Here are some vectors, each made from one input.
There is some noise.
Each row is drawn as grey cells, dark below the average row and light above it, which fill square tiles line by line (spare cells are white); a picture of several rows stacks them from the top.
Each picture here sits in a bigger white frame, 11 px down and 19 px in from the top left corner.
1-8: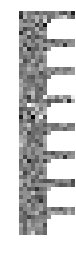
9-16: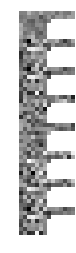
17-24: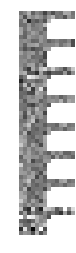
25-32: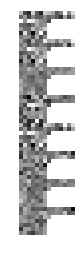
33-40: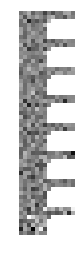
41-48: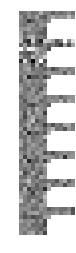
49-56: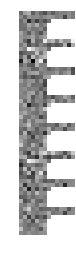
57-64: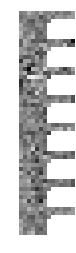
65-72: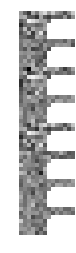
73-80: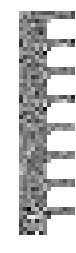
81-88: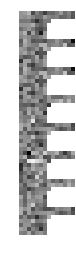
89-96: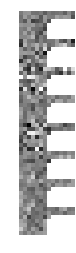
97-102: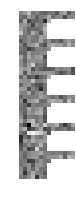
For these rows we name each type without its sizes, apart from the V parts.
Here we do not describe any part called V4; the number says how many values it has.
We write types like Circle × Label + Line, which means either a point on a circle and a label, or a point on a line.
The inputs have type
Bool × List(V4) + Line.
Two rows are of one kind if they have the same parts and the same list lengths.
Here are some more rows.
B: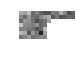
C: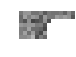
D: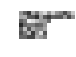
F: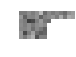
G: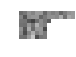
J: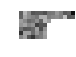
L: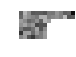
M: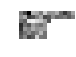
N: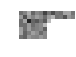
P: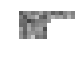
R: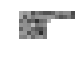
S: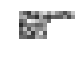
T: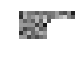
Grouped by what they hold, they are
B, C, R
D, M, S
F, G, N, P
J, L, T

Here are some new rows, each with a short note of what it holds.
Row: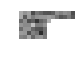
a true/false value, together with a list of one item
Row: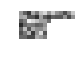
a point on a line
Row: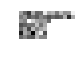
a point on a line
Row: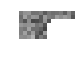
a true/false value, together with a list of one item
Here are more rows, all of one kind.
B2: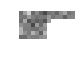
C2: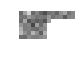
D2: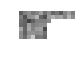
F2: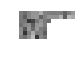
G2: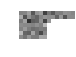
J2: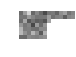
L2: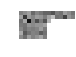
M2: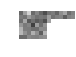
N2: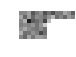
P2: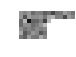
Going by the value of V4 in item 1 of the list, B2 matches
C2, J2 and M2.
